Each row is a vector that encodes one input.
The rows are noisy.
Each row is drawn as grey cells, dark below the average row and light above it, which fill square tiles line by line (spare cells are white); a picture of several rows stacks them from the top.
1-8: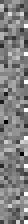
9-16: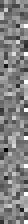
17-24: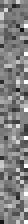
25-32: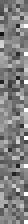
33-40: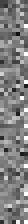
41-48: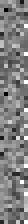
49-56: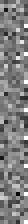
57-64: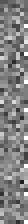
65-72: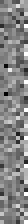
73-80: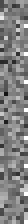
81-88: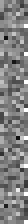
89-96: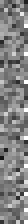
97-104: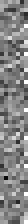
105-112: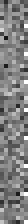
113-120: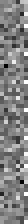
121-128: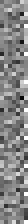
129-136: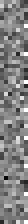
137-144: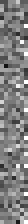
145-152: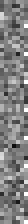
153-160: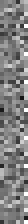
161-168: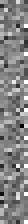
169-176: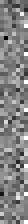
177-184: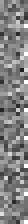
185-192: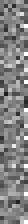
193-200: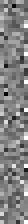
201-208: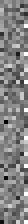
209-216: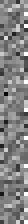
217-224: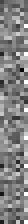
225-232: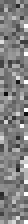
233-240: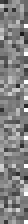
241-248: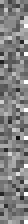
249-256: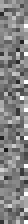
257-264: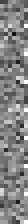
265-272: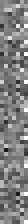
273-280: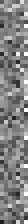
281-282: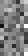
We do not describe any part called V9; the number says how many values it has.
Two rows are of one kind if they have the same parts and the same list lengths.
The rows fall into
3 kinds.
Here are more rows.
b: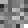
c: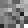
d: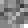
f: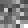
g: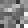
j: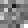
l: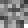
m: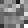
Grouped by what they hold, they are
b, f, j
c, g, m
d, l

